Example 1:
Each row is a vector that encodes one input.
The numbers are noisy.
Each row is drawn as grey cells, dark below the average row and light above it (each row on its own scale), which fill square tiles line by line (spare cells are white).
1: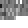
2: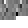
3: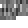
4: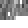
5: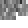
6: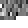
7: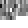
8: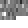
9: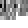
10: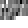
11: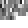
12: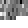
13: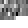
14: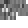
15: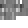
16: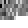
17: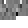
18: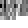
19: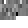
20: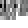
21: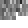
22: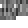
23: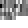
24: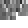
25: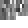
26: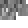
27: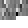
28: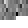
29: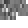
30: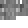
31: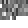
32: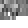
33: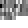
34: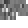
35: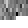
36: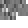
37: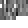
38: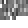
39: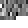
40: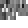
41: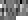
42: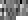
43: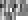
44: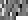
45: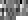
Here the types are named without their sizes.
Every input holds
three true/false values.
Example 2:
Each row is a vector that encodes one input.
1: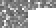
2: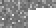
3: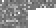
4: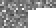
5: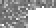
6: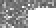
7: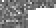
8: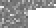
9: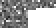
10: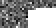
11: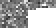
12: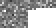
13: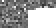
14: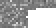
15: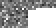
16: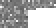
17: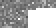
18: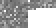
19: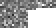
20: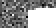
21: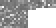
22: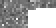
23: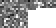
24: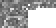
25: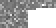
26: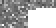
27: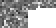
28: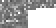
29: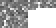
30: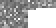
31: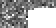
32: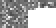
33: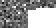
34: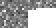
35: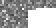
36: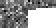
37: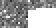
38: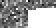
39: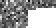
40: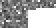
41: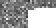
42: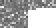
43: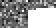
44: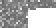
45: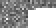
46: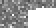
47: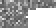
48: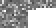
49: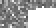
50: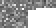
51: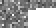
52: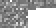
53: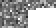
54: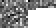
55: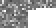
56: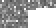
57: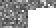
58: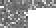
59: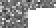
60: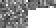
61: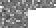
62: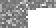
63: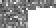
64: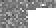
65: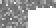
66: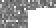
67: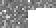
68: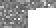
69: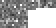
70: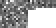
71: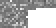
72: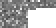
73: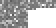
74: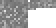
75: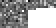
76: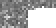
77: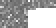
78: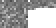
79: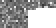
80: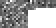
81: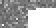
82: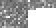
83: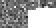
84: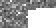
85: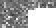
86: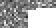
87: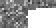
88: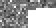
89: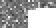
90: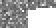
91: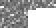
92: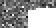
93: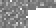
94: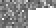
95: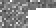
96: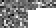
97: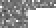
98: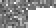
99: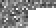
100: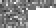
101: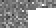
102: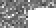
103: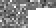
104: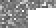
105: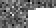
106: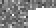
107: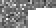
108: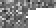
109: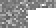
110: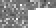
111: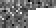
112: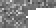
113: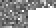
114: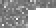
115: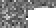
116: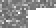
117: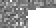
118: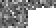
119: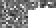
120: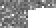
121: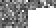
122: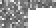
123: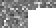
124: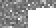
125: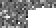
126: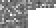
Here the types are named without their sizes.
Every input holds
a point on a line.
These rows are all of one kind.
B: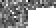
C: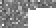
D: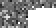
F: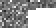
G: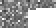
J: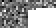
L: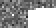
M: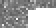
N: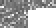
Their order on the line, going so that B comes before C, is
J, B, D, L, G, F, N, C, M.
